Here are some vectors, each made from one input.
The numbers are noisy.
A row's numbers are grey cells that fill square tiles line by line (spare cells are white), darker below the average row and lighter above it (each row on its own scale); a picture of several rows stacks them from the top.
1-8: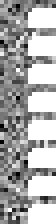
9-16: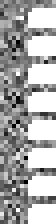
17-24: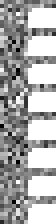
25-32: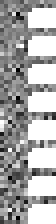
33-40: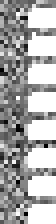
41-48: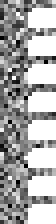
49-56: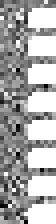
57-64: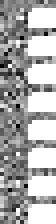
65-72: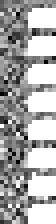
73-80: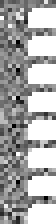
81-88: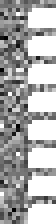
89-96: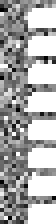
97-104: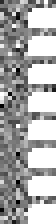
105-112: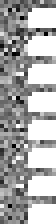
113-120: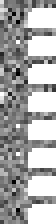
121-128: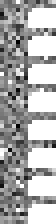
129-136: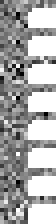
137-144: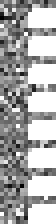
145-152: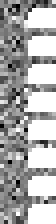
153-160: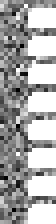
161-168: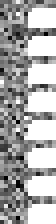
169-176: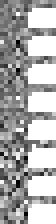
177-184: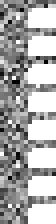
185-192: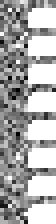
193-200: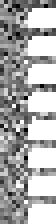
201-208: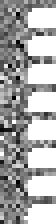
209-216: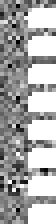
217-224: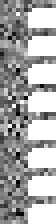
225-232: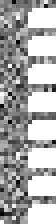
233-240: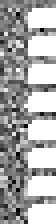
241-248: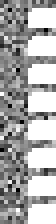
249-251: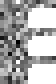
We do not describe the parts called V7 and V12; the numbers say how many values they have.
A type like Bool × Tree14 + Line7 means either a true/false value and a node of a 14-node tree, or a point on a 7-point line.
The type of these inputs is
Bool × (Tree11 + V12) × V7.
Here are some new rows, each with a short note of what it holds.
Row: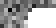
a true/false value, a value of V7 and a value of V12
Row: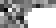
a node of an 11-node tree, a true/false value and a value of V7
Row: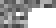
a true/false value, a value of V7 and a value of V12
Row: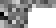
a true/false value, a value of V7 and a value of V12
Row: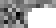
a node of an 11-node tree, a true/false value and a value of V7
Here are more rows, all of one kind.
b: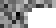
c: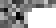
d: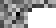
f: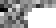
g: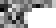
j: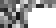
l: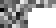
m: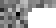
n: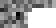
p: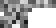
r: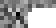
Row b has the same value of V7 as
d, g and n.
